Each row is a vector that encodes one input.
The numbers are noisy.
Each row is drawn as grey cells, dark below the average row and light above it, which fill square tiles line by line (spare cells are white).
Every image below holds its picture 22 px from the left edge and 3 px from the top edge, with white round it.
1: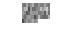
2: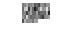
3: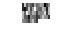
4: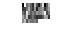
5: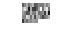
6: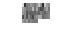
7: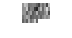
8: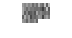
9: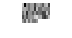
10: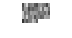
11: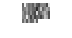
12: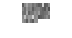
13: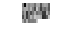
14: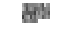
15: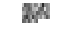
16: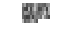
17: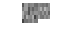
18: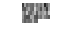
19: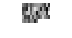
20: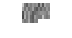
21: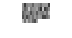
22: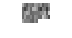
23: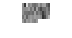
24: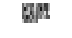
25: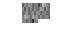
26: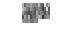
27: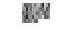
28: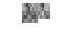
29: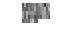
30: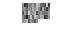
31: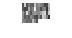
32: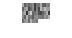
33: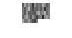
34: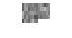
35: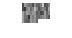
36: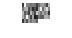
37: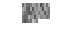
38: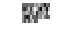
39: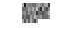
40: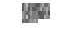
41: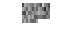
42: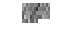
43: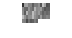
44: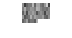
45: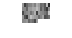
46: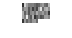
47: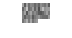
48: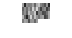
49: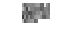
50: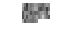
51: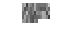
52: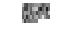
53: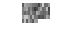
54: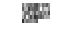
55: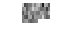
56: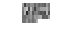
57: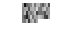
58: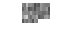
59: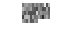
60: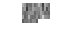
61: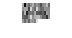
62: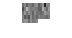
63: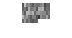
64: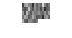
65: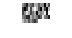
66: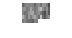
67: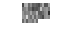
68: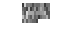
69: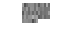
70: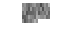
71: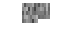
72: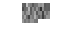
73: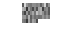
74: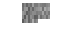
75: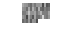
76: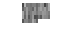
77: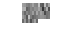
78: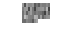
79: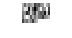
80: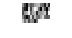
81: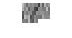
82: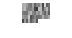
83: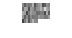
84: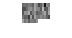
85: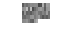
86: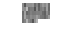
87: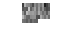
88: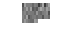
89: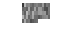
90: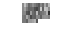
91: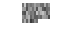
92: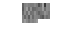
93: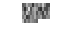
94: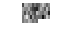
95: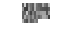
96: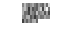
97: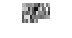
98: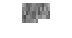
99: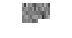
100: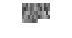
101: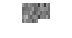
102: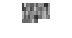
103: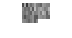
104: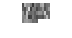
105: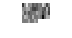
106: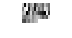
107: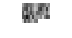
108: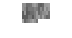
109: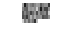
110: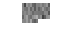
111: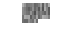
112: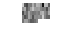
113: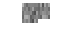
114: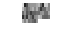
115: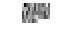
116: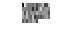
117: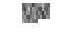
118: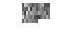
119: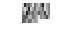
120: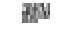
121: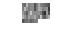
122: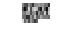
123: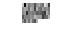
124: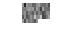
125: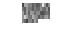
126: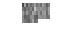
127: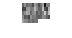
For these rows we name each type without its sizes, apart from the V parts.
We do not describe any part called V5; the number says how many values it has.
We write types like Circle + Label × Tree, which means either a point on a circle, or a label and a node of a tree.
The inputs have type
(Label × Label + V5) × V5.
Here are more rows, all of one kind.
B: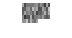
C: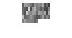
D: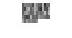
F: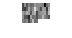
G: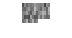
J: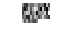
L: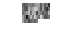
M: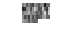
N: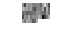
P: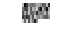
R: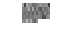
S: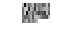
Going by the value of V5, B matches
D, M and S.
